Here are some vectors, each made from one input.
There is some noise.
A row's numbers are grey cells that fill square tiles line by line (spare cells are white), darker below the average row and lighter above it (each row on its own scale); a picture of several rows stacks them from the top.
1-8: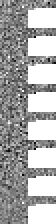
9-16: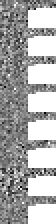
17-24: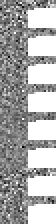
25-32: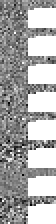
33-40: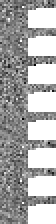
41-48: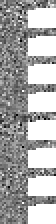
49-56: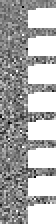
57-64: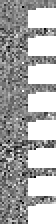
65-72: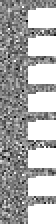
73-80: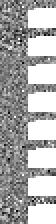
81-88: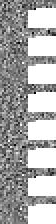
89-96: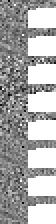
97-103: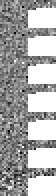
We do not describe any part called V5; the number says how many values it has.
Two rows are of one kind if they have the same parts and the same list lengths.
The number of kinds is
3.
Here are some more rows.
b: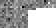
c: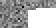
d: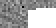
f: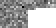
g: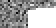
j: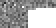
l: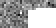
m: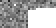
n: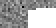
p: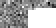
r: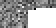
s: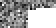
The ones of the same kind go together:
b, f, g, j, m
c, d, l, n, p
r, s

